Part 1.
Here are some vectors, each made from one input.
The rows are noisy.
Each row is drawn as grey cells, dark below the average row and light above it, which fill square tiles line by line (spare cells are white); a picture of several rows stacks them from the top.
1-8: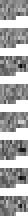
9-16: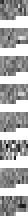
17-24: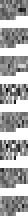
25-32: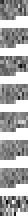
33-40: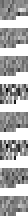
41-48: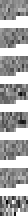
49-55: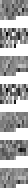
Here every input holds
a list of up to two points on a 5-point line.
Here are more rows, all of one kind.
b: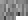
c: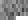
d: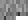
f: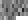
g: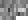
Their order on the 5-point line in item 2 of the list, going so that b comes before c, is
d, b, g, c, f.
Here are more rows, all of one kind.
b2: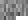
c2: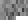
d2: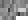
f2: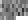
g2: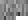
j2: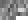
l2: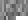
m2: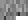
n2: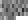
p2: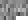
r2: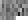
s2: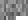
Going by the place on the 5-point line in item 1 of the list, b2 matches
g2, l2, m2 and s2.
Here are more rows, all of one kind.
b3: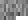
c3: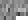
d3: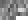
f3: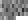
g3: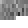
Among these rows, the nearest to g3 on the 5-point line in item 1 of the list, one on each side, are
b3 and f3.
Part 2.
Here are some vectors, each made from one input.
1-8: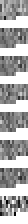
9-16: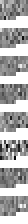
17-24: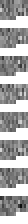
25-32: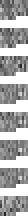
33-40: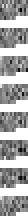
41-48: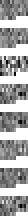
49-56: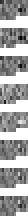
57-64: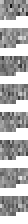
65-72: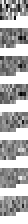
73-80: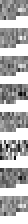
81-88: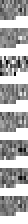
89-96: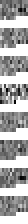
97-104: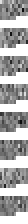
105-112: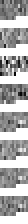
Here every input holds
a list of up to two points on an 11-point line.
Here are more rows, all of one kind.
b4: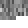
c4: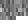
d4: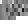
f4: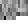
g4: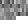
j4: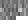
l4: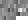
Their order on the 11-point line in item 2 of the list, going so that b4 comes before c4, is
f4, b4, c4, j4, d4, l4, g4.
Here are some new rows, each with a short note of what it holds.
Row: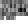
a list of one item
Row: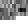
a list of one item
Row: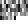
the empty list
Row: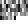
the empty list
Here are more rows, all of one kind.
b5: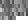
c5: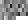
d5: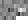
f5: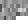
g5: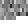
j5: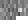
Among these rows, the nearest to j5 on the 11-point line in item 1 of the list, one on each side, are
b5 and d5.
